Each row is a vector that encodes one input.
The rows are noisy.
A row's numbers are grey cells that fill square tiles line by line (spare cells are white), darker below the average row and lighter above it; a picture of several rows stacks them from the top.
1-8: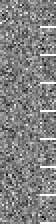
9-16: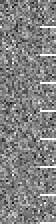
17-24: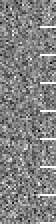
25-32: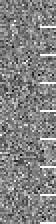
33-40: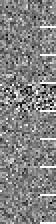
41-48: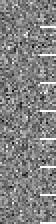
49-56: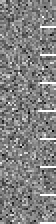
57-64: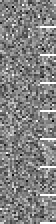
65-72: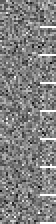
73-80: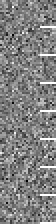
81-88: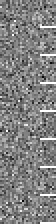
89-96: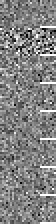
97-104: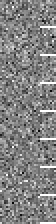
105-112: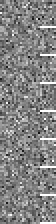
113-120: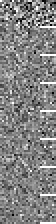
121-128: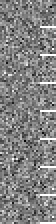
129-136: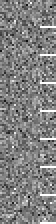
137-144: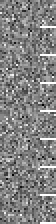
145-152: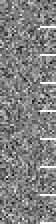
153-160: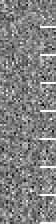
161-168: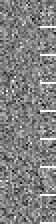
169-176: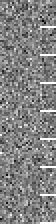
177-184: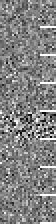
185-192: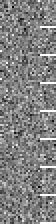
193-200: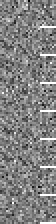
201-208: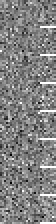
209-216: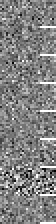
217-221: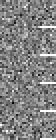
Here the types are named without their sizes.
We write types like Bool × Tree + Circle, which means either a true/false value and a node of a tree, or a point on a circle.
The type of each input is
List(Circle).
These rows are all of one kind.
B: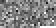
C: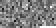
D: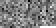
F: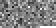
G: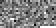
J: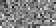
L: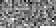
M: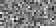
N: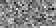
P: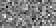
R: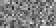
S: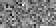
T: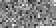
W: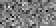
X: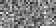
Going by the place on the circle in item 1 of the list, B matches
G, L, M and X.
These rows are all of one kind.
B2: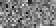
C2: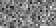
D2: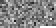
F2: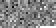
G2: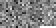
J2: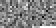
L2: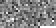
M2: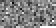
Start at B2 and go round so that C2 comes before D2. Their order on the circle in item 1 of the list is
B2, G2, C2, J2, D2, L2, M2, F2.
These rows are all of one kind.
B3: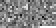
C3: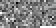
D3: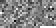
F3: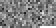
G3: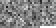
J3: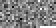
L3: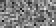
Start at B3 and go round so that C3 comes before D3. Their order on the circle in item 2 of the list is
B3, F3, J3, C3, D3, L3, G3.
